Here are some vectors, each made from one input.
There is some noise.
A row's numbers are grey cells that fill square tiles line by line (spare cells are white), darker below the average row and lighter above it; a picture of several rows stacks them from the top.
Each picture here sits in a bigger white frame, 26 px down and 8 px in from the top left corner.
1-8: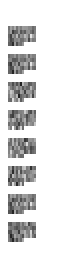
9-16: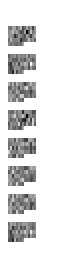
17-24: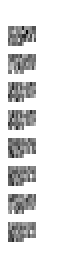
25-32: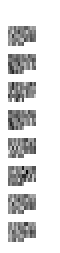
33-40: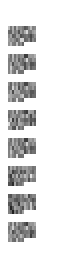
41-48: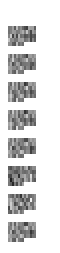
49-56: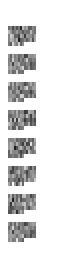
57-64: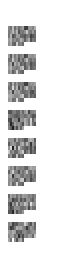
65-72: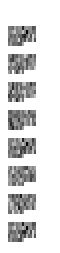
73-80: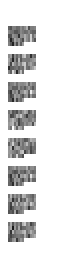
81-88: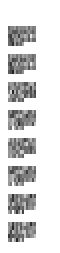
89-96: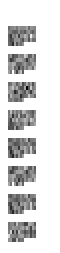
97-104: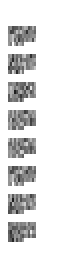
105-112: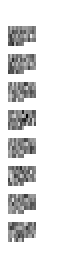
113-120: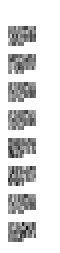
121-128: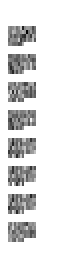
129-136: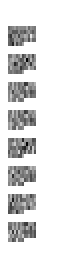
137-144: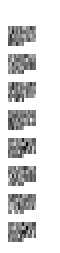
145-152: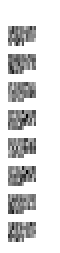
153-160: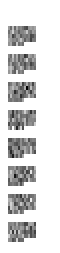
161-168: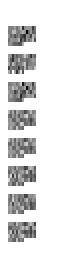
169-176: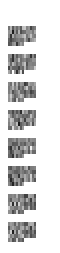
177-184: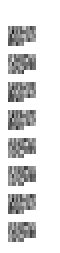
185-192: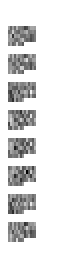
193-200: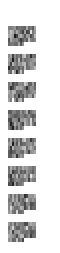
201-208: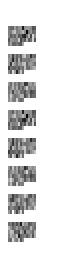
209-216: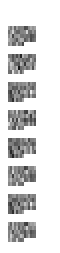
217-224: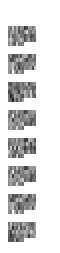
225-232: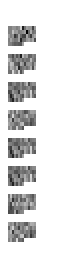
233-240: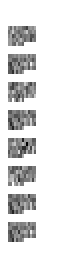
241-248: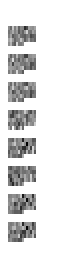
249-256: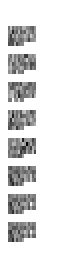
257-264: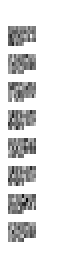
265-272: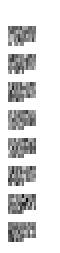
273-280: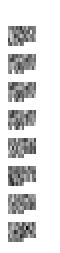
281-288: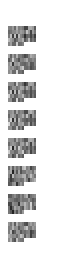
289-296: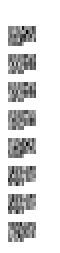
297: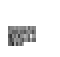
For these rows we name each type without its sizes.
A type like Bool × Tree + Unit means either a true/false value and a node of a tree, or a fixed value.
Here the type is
Bool × (Circle + Unit) + Line.
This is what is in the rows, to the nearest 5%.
About 65% of them hold a point on a line. The rest hold a true/false value, together with either a point on a circle, or a fixed value.
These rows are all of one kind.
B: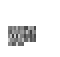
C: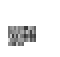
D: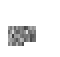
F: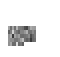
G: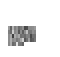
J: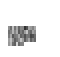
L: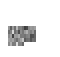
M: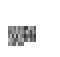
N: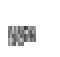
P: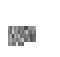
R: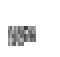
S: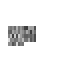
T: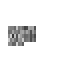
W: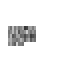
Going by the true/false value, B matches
C, M, S and T.
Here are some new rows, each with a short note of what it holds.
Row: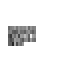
a point on a line
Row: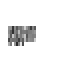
a point on a line
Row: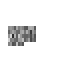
a point on a circle and a true/false value
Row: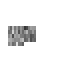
a point on a circle and a true/false value
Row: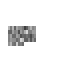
a true/false value
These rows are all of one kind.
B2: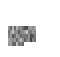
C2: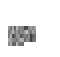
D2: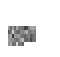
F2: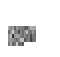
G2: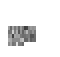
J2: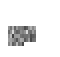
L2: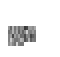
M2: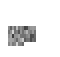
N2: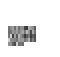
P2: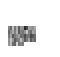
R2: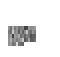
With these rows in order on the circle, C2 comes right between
B2 and N2.
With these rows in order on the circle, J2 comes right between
B2 and F2.
